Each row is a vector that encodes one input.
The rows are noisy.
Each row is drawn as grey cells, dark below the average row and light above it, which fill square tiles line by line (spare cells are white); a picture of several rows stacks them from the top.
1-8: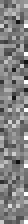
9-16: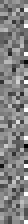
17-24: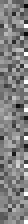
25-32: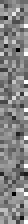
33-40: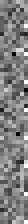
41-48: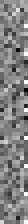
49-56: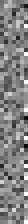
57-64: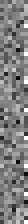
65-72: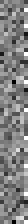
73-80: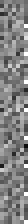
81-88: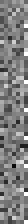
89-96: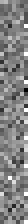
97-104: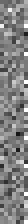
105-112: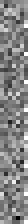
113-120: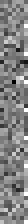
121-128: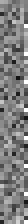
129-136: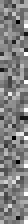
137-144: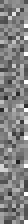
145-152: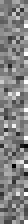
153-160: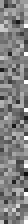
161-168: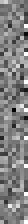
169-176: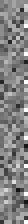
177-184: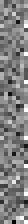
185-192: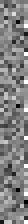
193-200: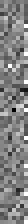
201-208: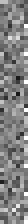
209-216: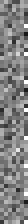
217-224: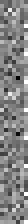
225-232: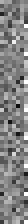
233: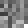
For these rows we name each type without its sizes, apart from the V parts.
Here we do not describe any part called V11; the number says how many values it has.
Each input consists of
either a point on each of two circles, or a value of V11.
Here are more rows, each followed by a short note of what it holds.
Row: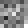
a point on each of two circles
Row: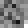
a point on each of two circles
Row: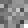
a point on each of two circles
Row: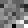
a value of V11
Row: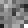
a value of V11
